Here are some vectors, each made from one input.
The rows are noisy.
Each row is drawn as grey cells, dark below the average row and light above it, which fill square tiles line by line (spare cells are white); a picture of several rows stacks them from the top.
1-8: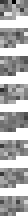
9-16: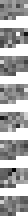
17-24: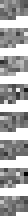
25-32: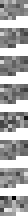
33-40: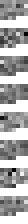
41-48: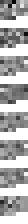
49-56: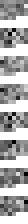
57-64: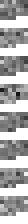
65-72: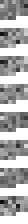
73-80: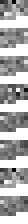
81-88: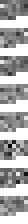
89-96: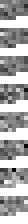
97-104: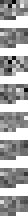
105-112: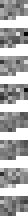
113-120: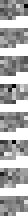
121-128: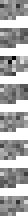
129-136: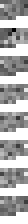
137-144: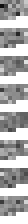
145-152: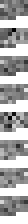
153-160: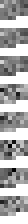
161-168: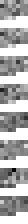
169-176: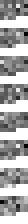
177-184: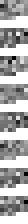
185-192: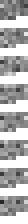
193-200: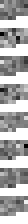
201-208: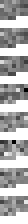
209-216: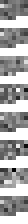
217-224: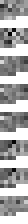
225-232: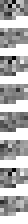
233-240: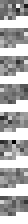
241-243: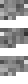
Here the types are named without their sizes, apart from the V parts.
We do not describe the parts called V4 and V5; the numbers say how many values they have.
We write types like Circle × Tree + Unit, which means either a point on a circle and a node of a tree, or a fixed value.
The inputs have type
Bool × (Line + V5) + V4.
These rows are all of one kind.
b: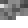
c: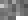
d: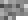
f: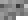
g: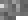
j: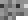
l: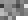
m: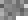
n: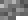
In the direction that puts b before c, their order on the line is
b, m, l, g, c, d, n, f, j.
